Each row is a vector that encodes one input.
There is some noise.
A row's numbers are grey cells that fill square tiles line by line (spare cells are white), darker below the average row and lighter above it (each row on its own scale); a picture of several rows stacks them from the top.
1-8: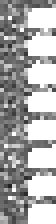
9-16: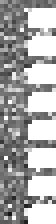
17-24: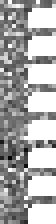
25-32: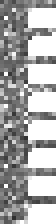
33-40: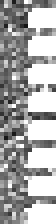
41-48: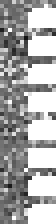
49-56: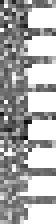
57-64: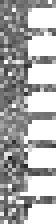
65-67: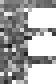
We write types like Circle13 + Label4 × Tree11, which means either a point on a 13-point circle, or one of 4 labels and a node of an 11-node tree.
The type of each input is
Tree10.
